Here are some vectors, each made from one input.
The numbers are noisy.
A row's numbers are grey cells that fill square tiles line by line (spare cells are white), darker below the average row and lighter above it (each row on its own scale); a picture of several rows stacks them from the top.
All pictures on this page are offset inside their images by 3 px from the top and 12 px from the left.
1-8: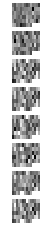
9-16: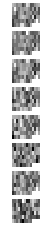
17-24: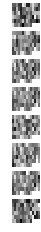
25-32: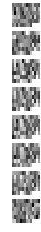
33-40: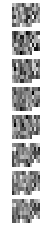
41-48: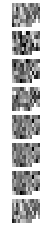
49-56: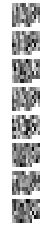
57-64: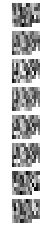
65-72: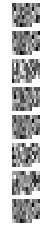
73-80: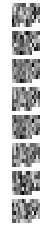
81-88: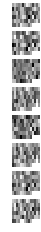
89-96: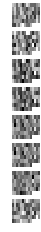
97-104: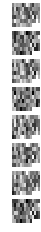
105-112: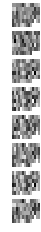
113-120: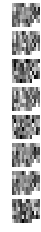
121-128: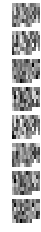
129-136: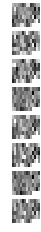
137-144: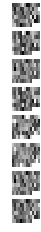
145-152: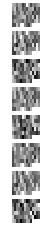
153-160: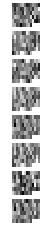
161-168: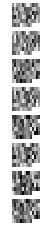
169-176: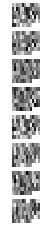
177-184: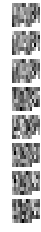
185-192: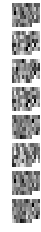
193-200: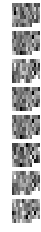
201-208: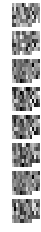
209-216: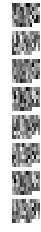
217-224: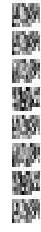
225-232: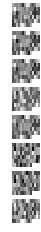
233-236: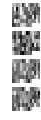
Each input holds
either a point on a 6-point line, or a point on a 12-point line.
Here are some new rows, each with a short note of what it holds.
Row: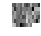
a point on a 6-point line
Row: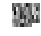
a point on a 6-point line
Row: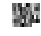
a point on a 6-point line
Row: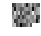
a point on a 6-point line
